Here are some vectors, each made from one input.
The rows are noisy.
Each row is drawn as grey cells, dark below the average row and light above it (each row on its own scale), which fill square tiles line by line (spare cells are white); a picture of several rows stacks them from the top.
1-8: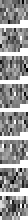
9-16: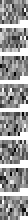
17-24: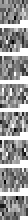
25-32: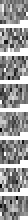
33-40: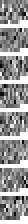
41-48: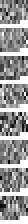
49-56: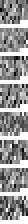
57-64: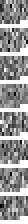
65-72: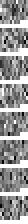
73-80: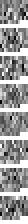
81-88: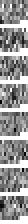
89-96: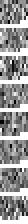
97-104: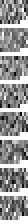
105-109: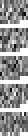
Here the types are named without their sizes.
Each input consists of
three true/false values, together with either a point on a line, or a node of a tree.
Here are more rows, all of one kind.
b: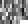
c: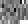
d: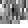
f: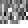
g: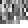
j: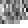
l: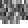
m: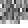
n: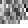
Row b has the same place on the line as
g, j and n.
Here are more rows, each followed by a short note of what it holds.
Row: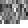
a node of a tree and three true/false values
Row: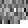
a node of a tree and three true/false values
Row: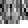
a node of a tree and three true/false values
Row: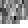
a node of a tree and three true/false values
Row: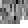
a node of a tree and three true/false values
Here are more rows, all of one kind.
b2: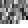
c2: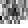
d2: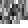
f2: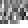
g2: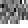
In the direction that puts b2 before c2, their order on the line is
f2, b2, d2, c2, g2.
